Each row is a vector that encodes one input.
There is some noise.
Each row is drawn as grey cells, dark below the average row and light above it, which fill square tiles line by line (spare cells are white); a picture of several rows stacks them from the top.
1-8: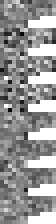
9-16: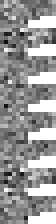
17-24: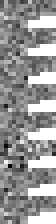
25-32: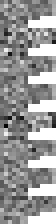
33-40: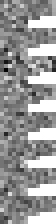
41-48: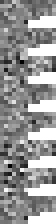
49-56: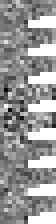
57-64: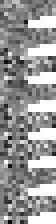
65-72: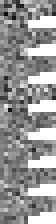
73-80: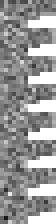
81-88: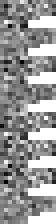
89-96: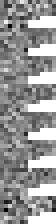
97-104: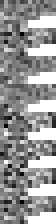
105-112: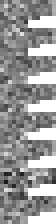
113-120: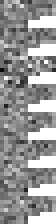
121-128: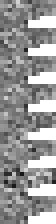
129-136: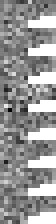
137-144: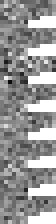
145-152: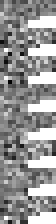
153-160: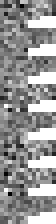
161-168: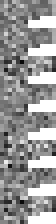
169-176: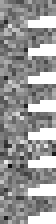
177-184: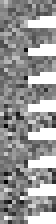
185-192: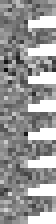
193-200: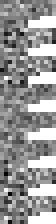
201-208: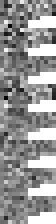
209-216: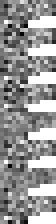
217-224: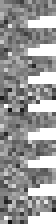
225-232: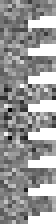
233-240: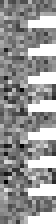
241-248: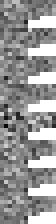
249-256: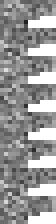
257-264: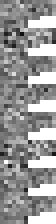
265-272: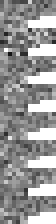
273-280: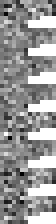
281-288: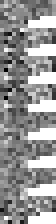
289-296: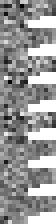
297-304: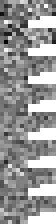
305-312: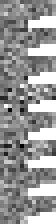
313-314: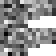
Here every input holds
a true/false value, together with either a point on an 11-point line, or a point on a 13-point line.
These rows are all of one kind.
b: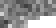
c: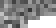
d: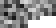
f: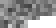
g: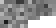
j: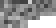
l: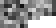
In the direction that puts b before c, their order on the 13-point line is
f, b, l, d, g, j, c.
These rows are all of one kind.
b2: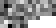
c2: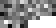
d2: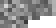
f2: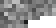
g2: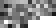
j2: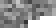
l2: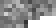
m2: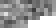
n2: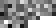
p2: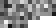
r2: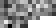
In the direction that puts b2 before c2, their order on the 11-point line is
r2, m2, p2, b2, j2, l2, g2, f2, c2, n2, d2.
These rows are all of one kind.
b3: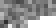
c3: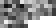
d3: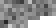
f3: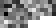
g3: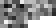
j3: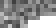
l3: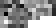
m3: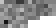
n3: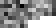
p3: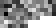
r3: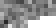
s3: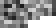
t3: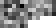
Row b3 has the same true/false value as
d3, j3, m3 and r3.
